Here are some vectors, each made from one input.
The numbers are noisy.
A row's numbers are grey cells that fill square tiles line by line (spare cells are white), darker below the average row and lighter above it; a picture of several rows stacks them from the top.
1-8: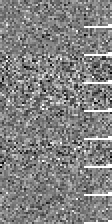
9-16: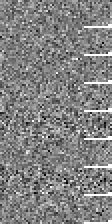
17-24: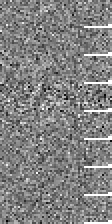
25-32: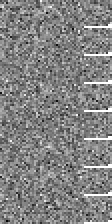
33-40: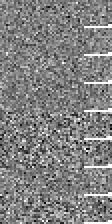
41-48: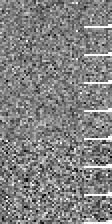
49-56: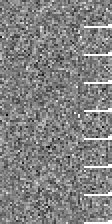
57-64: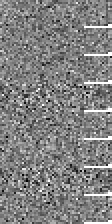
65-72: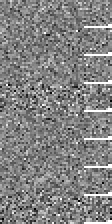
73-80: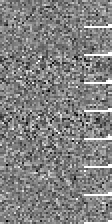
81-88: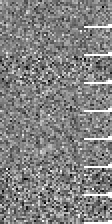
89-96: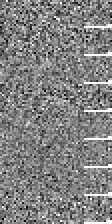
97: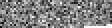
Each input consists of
either one of 4 labels, or a point on an 8-point line.
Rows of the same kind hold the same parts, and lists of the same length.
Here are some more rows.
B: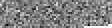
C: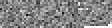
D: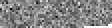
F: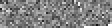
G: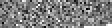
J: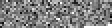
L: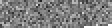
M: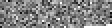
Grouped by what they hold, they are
B, C, D, F, L
G, J, M

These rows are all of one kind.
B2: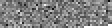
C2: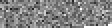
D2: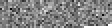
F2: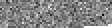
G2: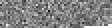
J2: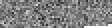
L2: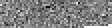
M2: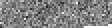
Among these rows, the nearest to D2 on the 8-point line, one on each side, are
C2 and F2.
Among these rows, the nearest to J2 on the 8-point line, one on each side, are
G2 and M2.
